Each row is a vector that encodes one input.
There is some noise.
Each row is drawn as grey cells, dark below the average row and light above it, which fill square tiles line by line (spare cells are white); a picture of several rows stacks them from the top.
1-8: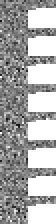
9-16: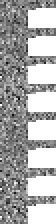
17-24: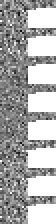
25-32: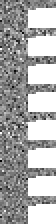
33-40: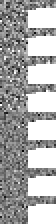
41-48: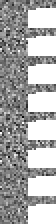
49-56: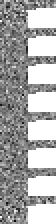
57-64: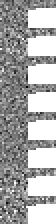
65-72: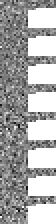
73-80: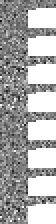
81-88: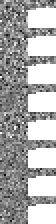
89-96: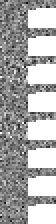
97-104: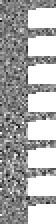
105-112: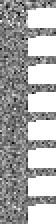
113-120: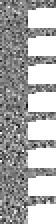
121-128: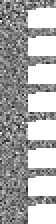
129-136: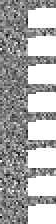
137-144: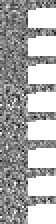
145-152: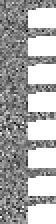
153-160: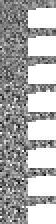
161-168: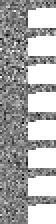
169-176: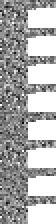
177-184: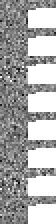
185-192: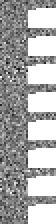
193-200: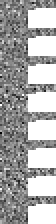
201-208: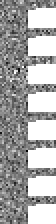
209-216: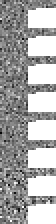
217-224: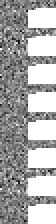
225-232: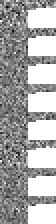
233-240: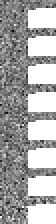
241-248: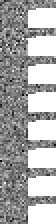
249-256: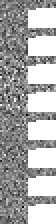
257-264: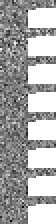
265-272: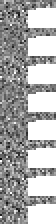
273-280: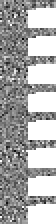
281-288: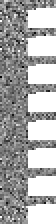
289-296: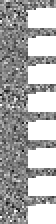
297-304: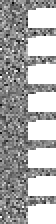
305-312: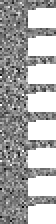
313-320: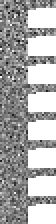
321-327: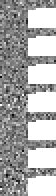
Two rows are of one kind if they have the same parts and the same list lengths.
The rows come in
3 kinds.
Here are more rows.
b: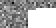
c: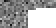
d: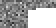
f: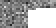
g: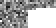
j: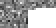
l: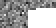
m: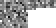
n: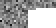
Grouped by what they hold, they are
b, j
c, d, f, l, n
g, m

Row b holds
a point on a 5-point circle and a point on a 6-point line.
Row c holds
a point on each of three 5-point circles and a point on a 6-point line.
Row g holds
a point on a 10-point circle.
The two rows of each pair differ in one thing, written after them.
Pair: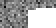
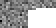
the place on the 6-point line
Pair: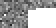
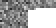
the place on one of the three 5-point circles
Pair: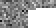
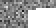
the place on the 6-point line
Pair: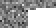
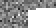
the place on one of the three 5-point circles
